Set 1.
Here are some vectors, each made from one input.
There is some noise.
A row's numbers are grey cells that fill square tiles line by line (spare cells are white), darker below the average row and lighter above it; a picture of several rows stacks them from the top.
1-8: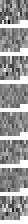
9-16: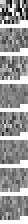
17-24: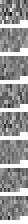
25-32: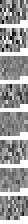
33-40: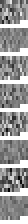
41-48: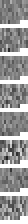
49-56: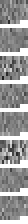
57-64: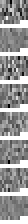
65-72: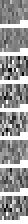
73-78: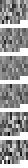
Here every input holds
a list of up to two points on a 6-point line.
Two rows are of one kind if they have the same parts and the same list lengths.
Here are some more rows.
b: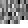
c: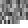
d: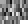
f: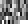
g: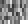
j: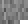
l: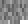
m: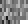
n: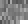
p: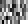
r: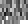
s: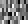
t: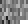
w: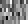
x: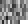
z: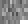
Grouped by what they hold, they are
b, s
c, f, g, l, n, r, w, z
d, j, m, p, t, x

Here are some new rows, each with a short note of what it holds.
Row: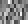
the empty list
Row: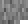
a list of one item
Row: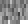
a list of two items
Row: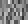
the empty list
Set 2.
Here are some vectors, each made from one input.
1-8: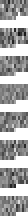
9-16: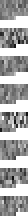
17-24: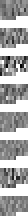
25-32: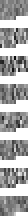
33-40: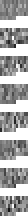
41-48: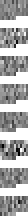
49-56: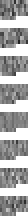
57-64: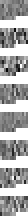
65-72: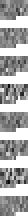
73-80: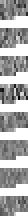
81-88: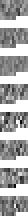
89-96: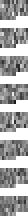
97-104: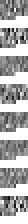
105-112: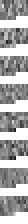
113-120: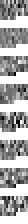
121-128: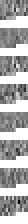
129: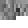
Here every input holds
a list of up to two points on an 11-point circle.
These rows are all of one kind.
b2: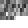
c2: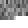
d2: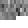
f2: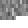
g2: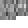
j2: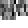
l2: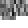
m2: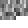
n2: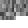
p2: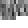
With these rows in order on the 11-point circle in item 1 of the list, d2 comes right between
f2 and m2.
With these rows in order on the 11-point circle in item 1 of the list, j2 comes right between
l2 and p2.
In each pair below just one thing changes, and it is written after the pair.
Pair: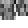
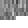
the place on the 11-point circle in item 2 of the list
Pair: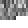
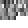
the place on the 11-point circle in item 1 of the list
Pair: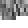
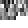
the place on the 11-point circle in item 2 of the list
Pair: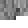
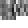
the place on the 11-point circle in item 1 of the list
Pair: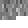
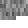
the place on the 11-point circle in item 2 of the list
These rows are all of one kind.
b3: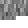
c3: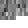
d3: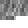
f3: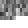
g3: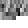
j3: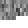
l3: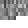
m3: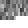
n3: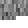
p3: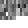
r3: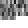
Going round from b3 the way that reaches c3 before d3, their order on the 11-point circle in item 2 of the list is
b3, n3, c3, j3, p3, f3, d3, m3, l3, g3, r3.
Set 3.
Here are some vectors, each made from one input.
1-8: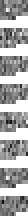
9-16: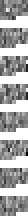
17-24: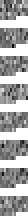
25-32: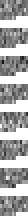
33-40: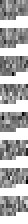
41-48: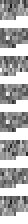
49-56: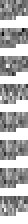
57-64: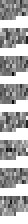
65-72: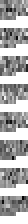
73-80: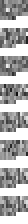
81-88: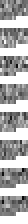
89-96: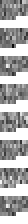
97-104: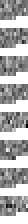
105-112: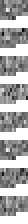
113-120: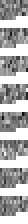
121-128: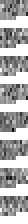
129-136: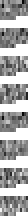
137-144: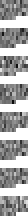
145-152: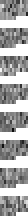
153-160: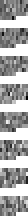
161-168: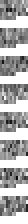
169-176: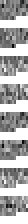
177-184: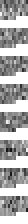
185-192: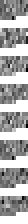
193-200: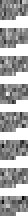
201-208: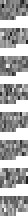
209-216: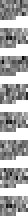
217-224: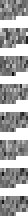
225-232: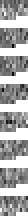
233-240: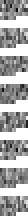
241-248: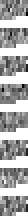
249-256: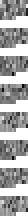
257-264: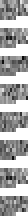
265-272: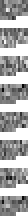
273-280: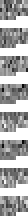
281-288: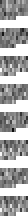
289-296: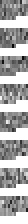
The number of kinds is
2.
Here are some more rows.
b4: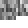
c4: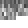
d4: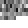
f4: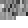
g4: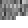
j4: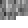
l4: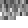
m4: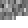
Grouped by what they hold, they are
b4, c4, d4, f4, l4
g4, j4, m4

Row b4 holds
a point on a 10-point circle.
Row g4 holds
three true/false values.
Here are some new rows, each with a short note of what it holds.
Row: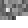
three true/false values
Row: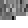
three true/false values
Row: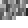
a point on a 10-point circle
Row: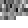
a point on a 10-point circle
